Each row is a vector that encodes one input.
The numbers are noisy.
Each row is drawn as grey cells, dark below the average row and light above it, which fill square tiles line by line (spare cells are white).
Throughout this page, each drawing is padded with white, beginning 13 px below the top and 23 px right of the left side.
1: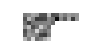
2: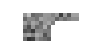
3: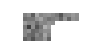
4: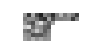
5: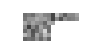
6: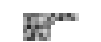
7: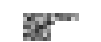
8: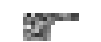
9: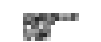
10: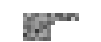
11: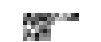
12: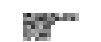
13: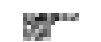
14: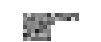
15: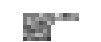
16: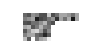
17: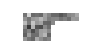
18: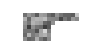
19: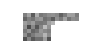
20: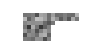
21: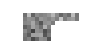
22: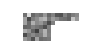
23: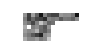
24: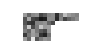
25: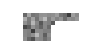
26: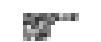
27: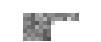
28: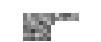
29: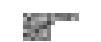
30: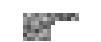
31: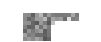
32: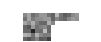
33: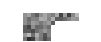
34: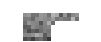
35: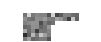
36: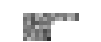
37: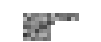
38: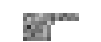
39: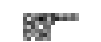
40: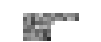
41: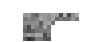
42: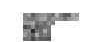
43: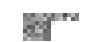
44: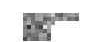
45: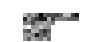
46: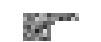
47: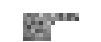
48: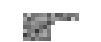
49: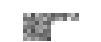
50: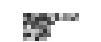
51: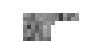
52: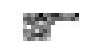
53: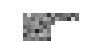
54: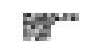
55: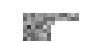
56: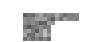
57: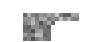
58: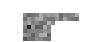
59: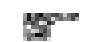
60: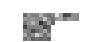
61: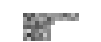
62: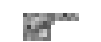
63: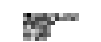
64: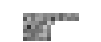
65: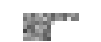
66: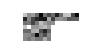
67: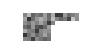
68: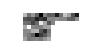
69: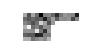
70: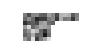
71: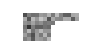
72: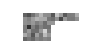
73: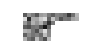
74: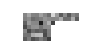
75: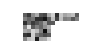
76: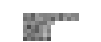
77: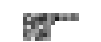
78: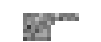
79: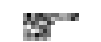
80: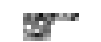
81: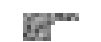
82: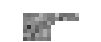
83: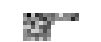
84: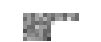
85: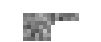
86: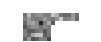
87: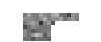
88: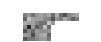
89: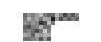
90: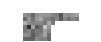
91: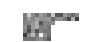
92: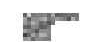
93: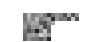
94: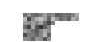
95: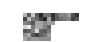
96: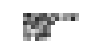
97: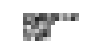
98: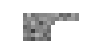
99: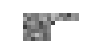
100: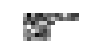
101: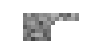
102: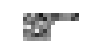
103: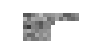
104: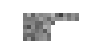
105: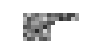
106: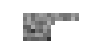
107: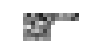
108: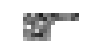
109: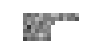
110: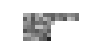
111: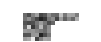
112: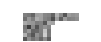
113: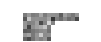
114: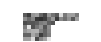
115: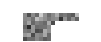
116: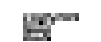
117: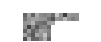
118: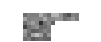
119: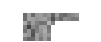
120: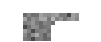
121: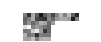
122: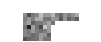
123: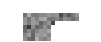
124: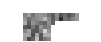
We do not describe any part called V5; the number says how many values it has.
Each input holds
either a true/false value and a value of V5, or a list of up to three points on a 4-point line.
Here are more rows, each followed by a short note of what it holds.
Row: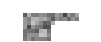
a list of one item
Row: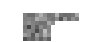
a list of three items
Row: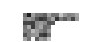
a true/false value and a value of V5
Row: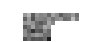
a list of two items
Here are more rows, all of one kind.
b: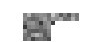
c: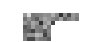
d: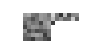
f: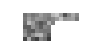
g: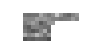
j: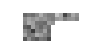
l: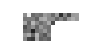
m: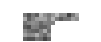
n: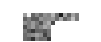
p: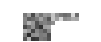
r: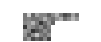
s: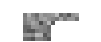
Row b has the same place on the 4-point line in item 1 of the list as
c and r.
